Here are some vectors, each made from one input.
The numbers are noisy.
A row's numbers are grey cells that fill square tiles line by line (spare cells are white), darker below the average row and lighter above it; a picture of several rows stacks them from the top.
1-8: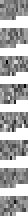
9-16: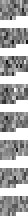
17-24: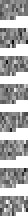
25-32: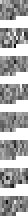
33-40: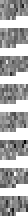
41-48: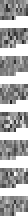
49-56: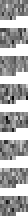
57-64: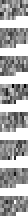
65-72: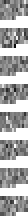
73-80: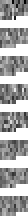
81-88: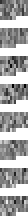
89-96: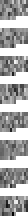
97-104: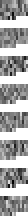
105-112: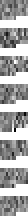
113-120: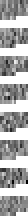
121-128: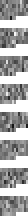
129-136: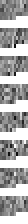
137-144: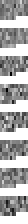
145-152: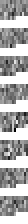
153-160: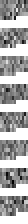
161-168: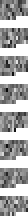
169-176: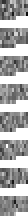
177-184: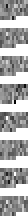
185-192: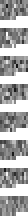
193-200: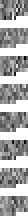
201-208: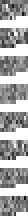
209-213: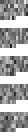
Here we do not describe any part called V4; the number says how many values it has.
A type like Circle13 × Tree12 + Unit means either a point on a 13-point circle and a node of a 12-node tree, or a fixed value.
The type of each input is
Bool × Line5 + Line6 × List2(V4).
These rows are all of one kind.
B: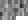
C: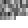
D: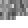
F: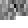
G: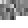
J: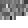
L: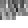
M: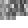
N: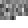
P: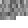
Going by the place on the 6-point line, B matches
C, D and M.
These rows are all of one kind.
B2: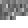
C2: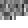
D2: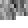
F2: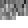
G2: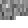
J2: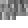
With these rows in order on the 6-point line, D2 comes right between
B2 and J2.
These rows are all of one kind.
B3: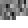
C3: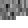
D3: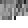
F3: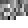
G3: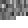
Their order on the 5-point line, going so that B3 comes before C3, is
F3, D3, B3, C3, G3.
